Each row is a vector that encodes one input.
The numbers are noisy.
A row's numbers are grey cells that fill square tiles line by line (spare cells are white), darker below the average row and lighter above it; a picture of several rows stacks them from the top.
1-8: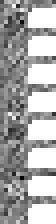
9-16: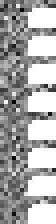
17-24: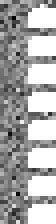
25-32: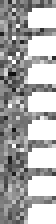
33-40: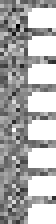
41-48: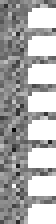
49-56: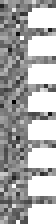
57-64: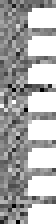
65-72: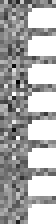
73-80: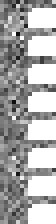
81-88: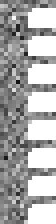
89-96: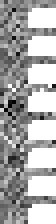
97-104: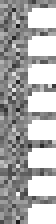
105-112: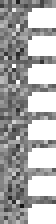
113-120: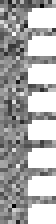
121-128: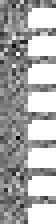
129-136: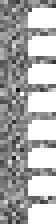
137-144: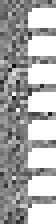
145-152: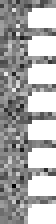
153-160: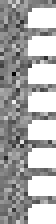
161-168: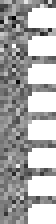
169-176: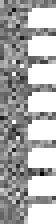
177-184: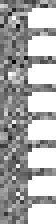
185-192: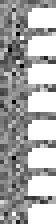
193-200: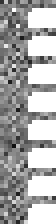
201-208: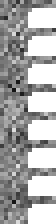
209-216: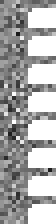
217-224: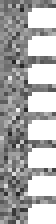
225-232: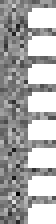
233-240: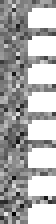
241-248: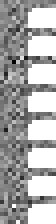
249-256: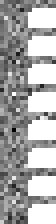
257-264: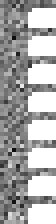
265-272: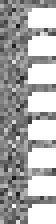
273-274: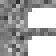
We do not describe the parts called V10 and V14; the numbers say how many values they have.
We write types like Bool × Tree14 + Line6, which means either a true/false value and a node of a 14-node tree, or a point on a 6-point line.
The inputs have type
Bool × V10 + Circle8 × V14.
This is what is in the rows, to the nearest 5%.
About 50% of them hold a point on an 8-point circle and a value of V14. The rest hold a true/false value and a value of V10.
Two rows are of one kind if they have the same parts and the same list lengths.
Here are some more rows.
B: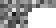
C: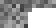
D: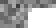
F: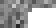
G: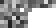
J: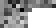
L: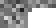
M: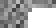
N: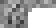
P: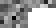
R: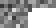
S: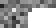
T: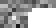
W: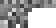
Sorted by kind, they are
B, C, J, L, P, R, S, W
D, F, G, M, N, T

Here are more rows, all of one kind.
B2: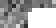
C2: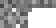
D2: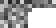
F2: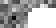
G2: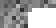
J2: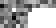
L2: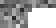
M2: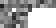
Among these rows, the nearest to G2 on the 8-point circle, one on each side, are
B2 and D2.
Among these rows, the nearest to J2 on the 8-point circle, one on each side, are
F2 and M2.
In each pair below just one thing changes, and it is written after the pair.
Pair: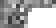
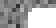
the value of V10
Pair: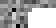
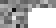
the true/false value
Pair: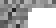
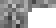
the true/false value
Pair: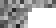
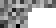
the true/false value
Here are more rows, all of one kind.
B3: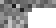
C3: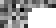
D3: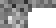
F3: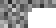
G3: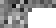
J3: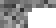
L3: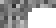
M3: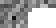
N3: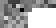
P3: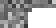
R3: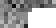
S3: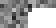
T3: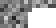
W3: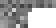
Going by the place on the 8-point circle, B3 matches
J3, N3, R3 and W3.
